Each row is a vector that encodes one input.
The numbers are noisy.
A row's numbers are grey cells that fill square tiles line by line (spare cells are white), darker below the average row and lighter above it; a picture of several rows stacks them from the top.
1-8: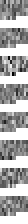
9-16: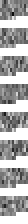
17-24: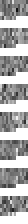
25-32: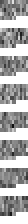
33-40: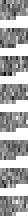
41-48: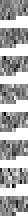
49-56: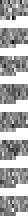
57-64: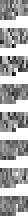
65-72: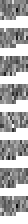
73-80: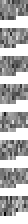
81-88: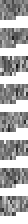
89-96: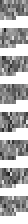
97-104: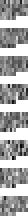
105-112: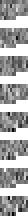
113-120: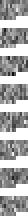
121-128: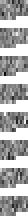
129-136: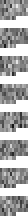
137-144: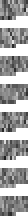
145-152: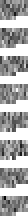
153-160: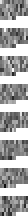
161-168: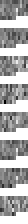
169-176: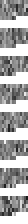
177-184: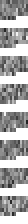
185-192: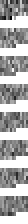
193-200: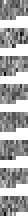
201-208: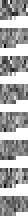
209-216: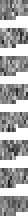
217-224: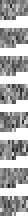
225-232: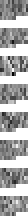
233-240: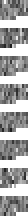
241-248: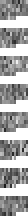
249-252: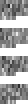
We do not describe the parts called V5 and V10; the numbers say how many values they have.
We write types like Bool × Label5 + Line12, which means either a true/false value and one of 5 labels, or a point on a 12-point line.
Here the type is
(Bool × (Line6 + Line9) + V10) × V5.
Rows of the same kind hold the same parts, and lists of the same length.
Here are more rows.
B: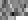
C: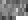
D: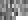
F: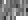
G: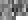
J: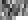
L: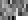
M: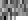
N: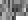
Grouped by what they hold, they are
B, J
C, F, L, M
D, G, N

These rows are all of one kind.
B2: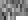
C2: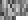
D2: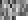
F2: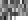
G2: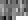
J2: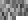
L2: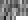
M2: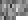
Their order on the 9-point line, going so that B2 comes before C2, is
J2, G2, B2, L2, C2, M2, F2, D2.
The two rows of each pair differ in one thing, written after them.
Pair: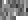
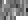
the place on the 9-point line
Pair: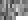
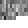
the place on the 9-point line
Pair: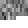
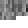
the value of V5
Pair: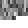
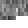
the value of V5
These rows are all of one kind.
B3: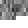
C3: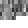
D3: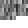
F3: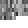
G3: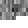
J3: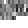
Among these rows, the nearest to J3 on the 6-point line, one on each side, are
B3 and G3.
